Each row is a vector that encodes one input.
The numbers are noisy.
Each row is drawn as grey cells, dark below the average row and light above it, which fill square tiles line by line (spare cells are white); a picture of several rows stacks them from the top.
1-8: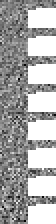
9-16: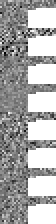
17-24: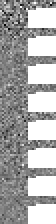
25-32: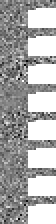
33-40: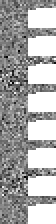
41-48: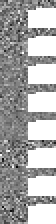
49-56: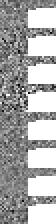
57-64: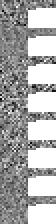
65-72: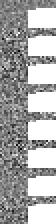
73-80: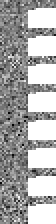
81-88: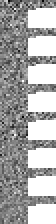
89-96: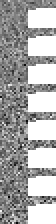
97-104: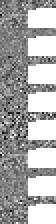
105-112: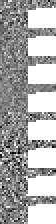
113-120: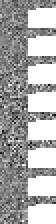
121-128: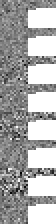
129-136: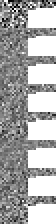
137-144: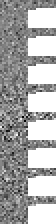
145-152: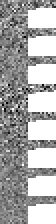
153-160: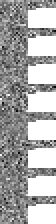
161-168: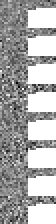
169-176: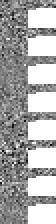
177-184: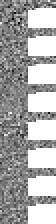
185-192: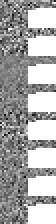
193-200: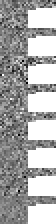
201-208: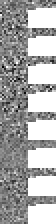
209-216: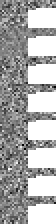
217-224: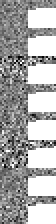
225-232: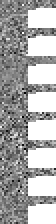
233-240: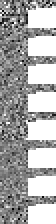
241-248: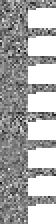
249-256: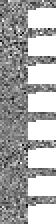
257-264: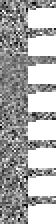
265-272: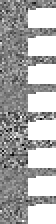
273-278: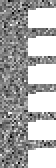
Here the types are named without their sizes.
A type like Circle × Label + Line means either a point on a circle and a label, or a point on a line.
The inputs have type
Bool × ((Circle + Line) × Line + Label).
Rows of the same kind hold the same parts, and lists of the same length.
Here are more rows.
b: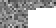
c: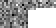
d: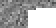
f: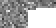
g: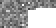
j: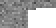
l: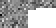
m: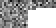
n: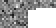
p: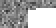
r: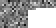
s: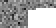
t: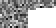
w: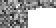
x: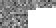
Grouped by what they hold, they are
b, f, j, l, m, t
c, n, r, s, w
d, g, p, x

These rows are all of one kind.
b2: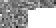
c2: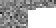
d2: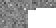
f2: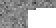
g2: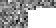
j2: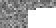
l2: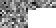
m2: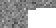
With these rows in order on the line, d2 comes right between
b2 and g2.
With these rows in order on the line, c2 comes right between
f2 and g2.
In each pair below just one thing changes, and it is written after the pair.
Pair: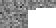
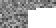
the place on the circle
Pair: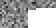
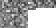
the true/false value
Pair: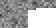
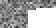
the place on the line
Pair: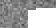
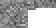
the true/false value
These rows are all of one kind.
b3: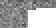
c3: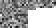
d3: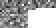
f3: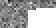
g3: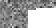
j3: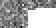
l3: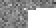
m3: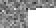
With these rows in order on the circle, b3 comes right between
f3 and m3.
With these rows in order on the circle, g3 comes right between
d3 and l3.
